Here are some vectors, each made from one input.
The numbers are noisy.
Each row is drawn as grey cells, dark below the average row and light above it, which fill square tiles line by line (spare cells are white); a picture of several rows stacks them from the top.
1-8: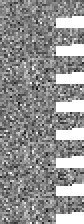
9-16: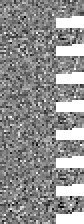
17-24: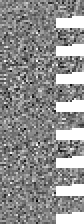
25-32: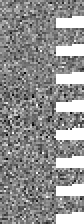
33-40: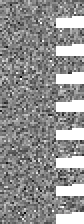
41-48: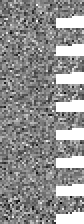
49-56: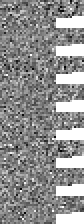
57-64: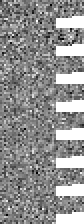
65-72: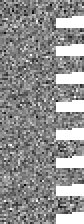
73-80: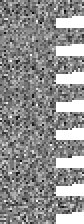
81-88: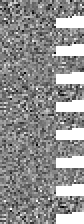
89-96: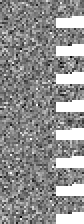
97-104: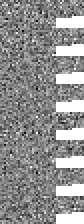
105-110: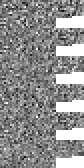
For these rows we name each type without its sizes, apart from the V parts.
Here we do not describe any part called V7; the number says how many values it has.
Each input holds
a point on a line, together with either a point on a line, or a value of V7.
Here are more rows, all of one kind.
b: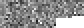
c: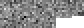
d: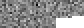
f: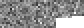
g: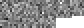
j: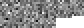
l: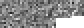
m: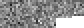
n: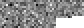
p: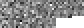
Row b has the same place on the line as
j, n and p.
